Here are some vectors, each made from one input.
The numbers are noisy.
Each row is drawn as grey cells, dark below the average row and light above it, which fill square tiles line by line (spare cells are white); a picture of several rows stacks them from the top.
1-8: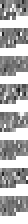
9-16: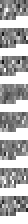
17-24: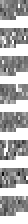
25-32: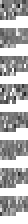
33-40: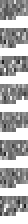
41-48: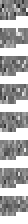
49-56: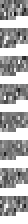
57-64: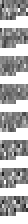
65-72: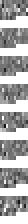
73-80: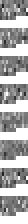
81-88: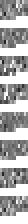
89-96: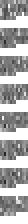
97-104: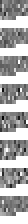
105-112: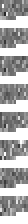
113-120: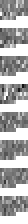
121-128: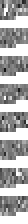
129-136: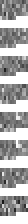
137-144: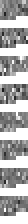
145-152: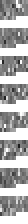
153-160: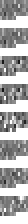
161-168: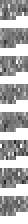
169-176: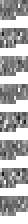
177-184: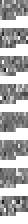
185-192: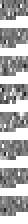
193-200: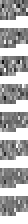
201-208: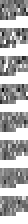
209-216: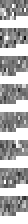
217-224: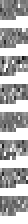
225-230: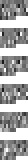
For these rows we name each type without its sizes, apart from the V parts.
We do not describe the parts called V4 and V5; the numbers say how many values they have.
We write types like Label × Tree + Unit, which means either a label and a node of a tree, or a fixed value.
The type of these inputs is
Label + (Line + V4) × V5.
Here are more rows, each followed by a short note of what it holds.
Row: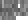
a value of V4 and a value of V5
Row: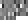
a label
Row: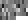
a label
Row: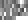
a label
